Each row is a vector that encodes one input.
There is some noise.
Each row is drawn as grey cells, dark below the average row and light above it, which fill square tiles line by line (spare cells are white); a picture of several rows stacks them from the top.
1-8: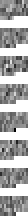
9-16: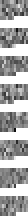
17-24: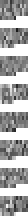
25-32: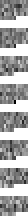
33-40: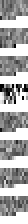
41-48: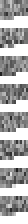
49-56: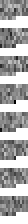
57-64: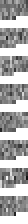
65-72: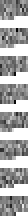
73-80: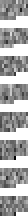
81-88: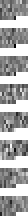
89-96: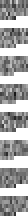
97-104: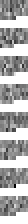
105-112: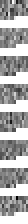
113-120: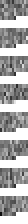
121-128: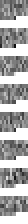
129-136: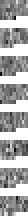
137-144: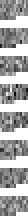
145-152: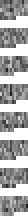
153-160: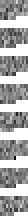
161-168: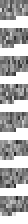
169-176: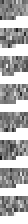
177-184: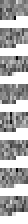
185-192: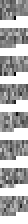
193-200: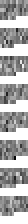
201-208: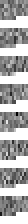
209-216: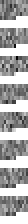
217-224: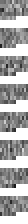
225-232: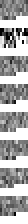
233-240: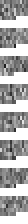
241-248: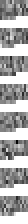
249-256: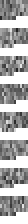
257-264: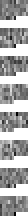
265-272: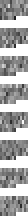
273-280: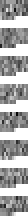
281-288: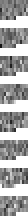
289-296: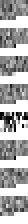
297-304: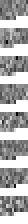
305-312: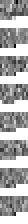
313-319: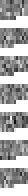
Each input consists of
either a fixed value, or one of 7 labels and a true/false value.
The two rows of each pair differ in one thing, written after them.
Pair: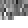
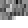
the label
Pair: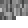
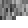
the label
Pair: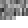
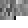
the true/false value
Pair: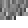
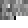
the label
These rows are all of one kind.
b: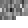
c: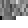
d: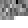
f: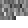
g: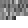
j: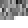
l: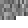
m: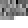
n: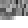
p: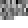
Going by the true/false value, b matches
c, f, g and l.
